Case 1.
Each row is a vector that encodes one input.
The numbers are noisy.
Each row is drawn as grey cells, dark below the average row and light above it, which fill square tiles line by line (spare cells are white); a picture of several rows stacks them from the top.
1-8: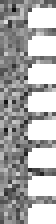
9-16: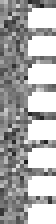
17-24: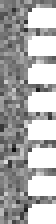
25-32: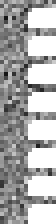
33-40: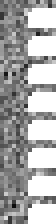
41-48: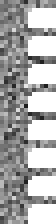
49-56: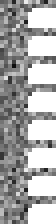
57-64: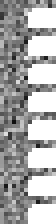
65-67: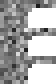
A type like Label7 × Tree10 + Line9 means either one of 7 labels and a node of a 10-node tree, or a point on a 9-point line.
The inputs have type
Tree12.
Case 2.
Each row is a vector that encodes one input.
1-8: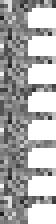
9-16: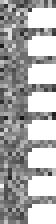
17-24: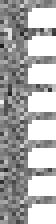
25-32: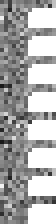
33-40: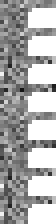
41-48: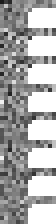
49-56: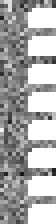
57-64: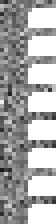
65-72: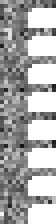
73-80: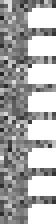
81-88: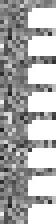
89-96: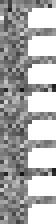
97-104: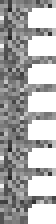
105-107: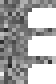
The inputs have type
Line10.
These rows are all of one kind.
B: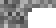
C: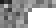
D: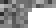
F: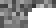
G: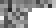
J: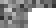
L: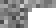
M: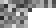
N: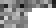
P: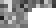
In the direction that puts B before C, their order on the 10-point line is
M, N, P, J, F, B, L, D, C, G.
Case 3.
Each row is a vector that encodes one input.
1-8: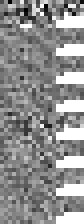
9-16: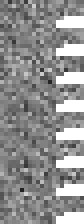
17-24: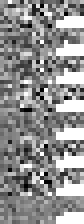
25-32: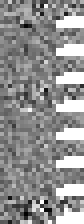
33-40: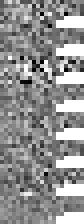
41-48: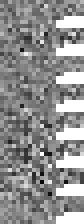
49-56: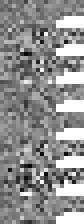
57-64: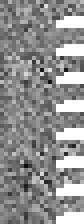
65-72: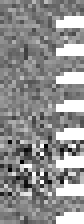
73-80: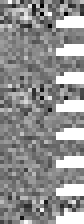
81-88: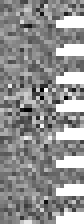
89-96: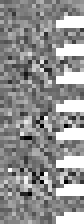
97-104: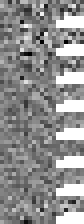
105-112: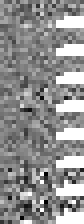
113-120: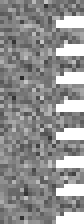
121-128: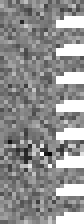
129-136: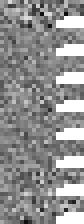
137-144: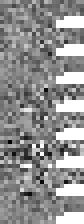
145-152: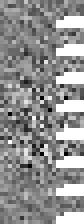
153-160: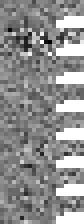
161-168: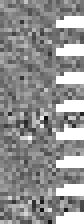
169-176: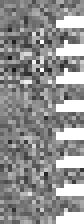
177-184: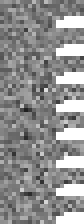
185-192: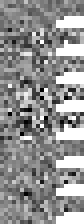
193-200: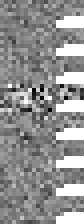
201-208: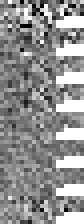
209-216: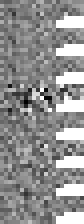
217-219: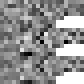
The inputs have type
Line8.
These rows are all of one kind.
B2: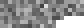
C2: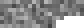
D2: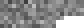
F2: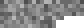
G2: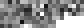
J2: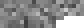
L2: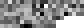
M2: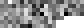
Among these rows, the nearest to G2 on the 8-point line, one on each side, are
C2 and M2.
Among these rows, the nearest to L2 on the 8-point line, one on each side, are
D2 and J2.
